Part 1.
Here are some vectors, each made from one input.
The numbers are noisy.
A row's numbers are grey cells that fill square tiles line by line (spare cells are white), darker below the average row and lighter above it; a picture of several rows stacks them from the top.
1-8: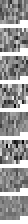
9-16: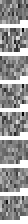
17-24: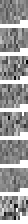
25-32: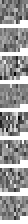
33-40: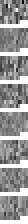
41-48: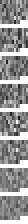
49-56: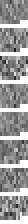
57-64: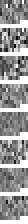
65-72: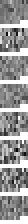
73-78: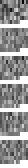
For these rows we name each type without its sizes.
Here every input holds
a list of points on a line.
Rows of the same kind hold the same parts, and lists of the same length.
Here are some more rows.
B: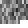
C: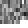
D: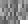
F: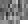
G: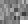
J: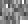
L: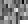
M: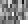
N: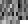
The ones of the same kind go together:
B, N
C, D, F, G, J
L, M

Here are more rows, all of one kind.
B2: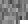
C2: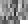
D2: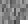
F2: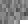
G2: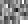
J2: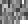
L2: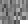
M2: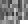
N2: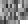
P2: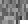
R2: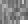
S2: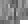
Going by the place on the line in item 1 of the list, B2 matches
G2, J2, P2 and R2.
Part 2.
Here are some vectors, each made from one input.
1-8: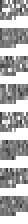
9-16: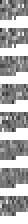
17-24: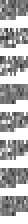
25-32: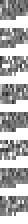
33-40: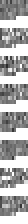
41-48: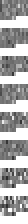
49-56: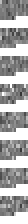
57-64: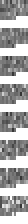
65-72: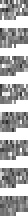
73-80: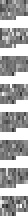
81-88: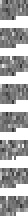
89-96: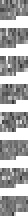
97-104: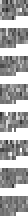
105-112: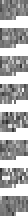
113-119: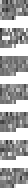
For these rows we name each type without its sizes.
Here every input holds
a point on a line and a true/false value.
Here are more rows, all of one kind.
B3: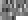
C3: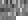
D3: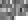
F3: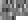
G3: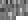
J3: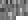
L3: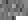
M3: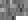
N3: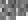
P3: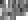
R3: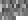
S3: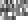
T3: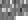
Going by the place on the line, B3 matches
F3, M3 and P3.
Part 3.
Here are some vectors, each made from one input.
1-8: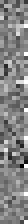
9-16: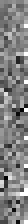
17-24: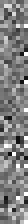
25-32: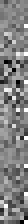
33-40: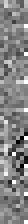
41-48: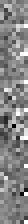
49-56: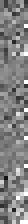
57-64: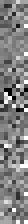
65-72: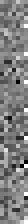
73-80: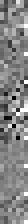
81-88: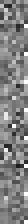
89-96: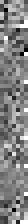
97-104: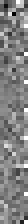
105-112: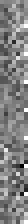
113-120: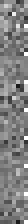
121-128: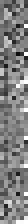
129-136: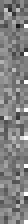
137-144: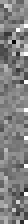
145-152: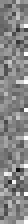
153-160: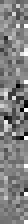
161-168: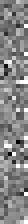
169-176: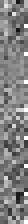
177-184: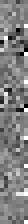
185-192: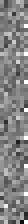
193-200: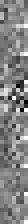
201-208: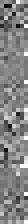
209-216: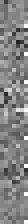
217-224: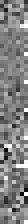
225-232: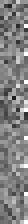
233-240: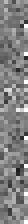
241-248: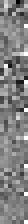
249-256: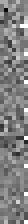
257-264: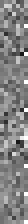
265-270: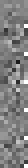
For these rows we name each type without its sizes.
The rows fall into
2 kinds.
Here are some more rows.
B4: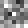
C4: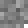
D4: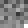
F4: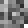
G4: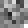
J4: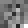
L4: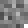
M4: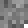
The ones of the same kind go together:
B4, C4, F4, G4, L4, M4
D4, J4

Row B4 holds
a point on a line and three true/false values.
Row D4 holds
a point on a line.
